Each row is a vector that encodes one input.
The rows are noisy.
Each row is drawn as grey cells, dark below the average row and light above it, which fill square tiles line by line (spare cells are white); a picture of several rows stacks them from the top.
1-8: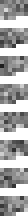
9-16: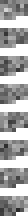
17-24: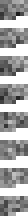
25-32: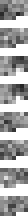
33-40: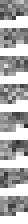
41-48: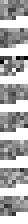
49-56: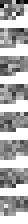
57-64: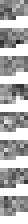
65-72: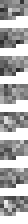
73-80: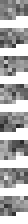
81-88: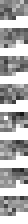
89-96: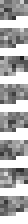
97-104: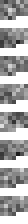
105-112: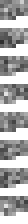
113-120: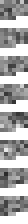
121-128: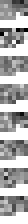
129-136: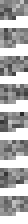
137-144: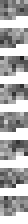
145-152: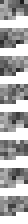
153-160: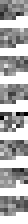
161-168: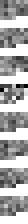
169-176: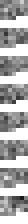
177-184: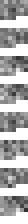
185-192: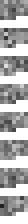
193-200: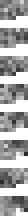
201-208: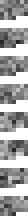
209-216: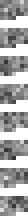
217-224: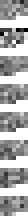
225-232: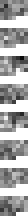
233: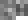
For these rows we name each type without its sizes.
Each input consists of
a list of points on a line.
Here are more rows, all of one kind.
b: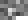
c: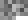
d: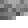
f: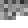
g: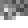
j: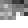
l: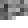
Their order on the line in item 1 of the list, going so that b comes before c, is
g, b, l, d, c, f, j.
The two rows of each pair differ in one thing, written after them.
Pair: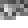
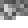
the place on the line in item 2 of the list
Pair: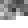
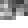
the place on the line in item 2 of the list
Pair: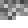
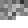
the place on the line in item 2 of the list
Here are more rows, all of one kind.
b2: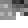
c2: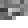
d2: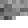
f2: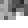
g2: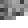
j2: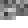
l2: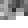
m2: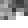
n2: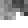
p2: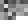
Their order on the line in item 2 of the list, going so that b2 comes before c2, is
b2, g2, p2, c2, d2, l2, m2, f2, n2, j2.
